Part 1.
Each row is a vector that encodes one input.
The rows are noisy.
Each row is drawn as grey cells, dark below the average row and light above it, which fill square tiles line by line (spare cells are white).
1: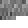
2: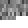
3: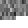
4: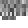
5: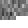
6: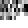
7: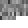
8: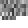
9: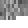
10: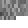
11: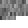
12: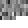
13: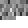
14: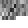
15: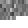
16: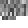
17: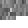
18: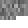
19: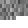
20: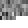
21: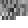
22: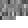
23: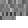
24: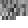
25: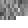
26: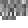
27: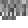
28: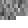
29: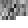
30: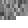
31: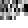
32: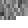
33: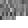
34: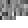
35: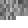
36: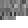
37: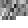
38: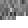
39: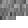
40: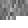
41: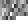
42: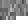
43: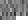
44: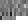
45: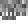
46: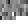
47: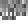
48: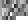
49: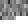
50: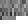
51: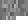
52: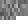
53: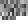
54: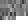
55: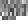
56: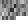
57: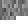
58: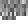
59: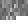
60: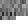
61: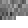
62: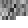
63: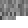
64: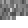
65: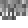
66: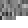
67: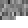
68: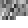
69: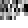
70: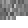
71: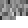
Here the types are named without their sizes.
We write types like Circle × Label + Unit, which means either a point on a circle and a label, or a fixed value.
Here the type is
List(Line).
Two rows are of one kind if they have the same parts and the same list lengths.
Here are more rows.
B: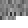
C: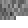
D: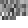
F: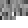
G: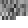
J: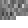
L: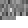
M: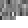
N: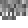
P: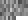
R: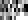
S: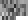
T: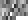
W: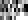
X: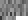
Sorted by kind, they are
B, C, F, J, L, M, P, X
D, G, N, S, T
R, W

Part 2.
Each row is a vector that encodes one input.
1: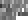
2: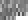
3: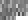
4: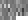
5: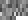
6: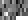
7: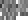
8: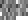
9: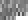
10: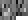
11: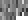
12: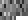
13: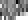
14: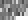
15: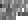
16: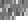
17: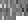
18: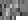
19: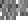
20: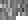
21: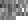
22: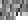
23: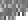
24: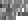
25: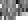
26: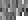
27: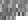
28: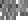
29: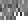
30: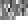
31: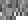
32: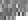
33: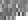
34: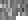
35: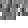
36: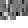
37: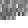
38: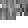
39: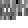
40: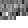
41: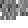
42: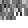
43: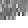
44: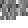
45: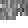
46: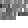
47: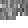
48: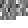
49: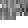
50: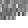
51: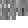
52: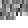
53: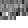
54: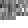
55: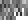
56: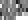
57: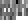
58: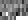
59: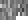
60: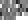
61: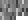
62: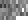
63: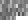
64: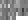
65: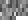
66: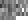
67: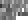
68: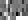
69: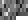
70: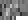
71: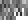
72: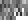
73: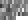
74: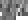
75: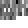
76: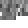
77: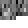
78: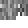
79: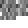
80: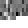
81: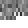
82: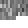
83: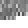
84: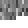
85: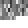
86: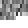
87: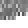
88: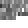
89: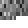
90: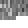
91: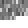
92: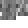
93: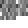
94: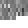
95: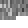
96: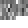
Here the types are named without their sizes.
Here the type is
Bool × Bool × Bool × Bool + Label.
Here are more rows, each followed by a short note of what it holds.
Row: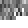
four true/false values
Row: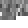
four true/false values
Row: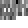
four true/false values
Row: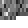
a label
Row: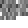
four true/false values
